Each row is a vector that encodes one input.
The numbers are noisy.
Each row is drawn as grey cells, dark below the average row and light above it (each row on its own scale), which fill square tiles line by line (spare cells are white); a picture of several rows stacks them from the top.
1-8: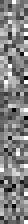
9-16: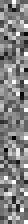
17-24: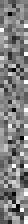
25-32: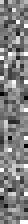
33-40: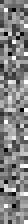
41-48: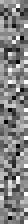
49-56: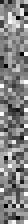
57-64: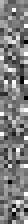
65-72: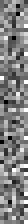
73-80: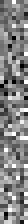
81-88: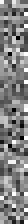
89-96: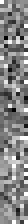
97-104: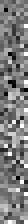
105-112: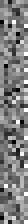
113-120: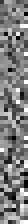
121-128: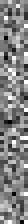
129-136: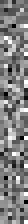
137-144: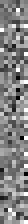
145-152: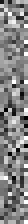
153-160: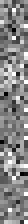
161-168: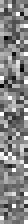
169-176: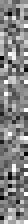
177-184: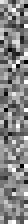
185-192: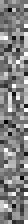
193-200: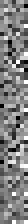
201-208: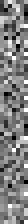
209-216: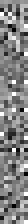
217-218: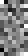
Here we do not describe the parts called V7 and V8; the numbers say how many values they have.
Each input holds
either a point on a 5-point circle, a true/false value, a value of V7 and a value of V8, or a fixed value.
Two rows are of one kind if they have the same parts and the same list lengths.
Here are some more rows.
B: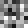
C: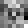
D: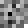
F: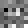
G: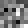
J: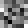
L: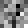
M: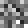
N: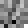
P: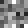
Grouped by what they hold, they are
B, C, D, F, G, J, M, N, P
L

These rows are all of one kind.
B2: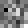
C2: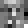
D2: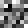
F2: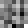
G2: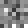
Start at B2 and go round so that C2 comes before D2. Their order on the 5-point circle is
B2, C2, F2, D2, G2.
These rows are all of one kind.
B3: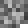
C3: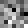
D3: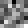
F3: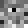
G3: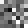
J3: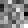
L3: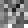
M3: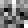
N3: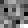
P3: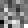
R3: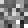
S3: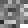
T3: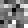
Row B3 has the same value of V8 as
D3, L3, S3 and T3.
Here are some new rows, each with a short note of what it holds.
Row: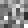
a point on a 5-point circle, a true/false value, a value of V7 and a value of V8
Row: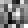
a point on a 5-point circle, a true/false value, a value of V7 and a value of V8
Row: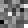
a point on a 5-point circle, a true/false value, a value of V7 and a value of V8
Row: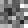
a point on a 5-point circle, a true/false value, a value of V7 and a value of V8
